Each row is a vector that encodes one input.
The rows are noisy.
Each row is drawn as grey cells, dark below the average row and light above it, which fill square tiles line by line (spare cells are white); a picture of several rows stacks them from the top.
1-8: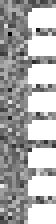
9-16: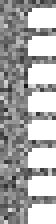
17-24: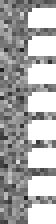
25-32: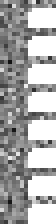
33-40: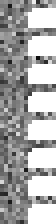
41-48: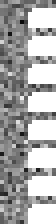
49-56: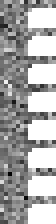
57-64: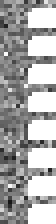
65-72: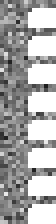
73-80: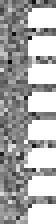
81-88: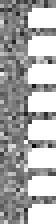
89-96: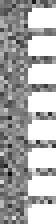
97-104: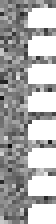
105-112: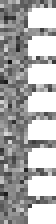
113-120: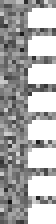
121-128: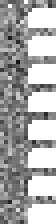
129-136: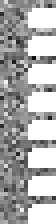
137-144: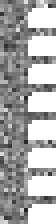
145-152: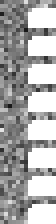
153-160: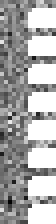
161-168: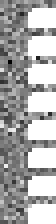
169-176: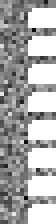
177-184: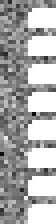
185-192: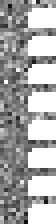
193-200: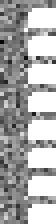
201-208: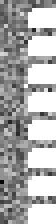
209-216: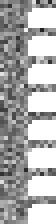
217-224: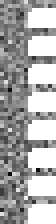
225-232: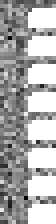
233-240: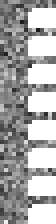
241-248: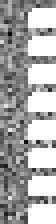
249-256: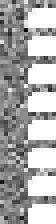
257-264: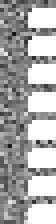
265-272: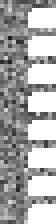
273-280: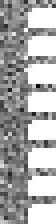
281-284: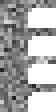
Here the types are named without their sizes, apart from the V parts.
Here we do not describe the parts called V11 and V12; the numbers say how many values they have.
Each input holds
either a label and a value of V12, or three true/false values, or a value of V11.
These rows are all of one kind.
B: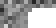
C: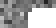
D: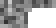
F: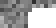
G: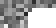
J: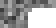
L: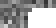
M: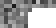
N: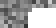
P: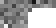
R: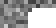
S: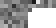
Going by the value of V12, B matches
G, J and P.
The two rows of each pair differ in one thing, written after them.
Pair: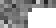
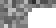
the label
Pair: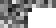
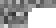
the label
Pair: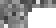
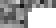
the value of V12
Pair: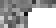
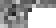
the label
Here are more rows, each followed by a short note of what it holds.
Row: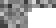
three true/false values
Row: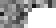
a value of V11
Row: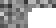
three true/false values
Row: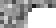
a value of V11
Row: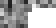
three true/false values
